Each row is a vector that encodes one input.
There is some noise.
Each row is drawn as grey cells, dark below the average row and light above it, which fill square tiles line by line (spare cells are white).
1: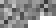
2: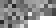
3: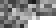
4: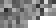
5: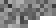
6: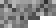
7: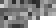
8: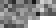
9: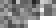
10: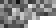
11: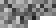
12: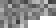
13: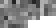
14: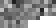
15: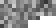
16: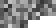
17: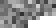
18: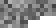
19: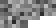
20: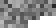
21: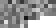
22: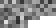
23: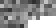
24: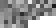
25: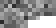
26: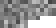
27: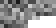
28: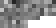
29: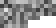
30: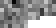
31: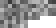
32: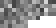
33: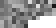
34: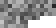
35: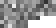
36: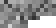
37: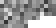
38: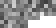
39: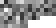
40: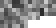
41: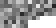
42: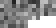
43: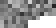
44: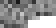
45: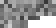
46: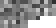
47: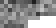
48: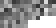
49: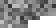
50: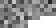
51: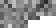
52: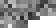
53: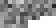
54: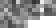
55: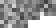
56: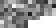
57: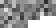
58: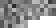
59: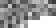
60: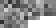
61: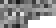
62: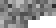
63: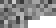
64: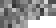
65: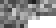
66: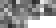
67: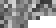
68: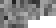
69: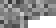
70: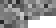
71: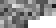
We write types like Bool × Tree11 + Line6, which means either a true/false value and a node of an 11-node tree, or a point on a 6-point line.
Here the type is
Line8 + Line9.
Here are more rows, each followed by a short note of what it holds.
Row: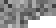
a point on an 8-point line
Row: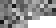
a point on a 9-point line
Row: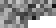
a point on an 8-point line
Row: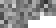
a point on an 8-point line
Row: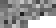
a point on an 8-point line
